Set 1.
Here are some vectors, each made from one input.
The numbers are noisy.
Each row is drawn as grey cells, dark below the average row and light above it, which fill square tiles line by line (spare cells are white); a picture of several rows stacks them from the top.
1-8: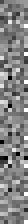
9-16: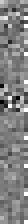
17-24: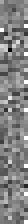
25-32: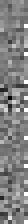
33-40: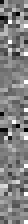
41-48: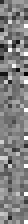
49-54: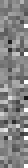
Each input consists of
four true/false values.
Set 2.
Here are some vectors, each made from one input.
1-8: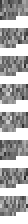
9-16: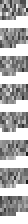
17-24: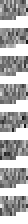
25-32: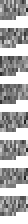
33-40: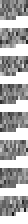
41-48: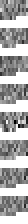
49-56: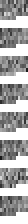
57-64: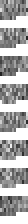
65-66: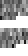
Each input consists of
one of 6 labels.
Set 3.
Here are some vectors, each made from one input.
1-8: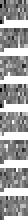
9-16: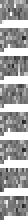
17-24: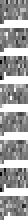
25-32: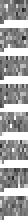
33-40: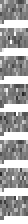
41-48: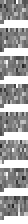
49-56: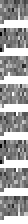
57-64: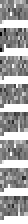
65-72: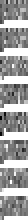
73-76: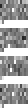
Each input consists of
one of 9 labels.
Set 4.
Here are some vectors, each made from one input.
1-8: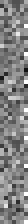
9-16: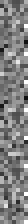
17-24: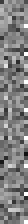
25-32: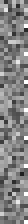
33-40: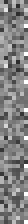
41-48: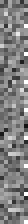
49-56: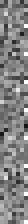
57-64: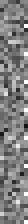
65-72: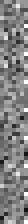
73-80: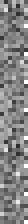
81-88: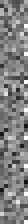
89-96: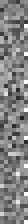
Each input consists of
one of 11 labels.
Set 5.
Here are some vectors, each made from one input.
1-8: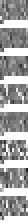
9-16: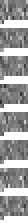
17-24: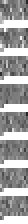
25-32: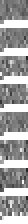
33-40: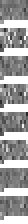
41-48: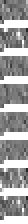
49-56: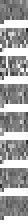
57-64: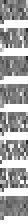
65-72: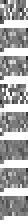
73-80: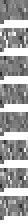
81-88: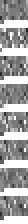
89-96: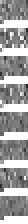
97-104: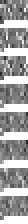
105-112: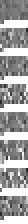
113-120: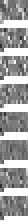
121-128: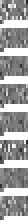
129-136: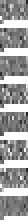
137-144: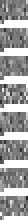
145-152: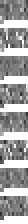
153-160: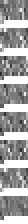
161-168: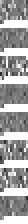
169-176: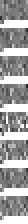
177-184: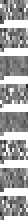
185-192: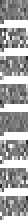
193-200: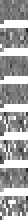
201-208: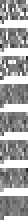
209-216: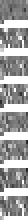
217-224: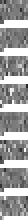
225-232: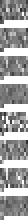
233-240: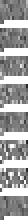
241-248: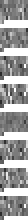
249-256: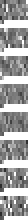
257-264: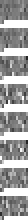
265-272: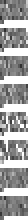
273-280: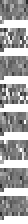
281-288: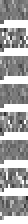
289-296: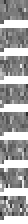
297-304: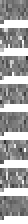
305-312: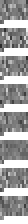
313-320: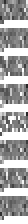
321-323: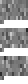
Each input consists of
either a fixed value, or four true/false values.
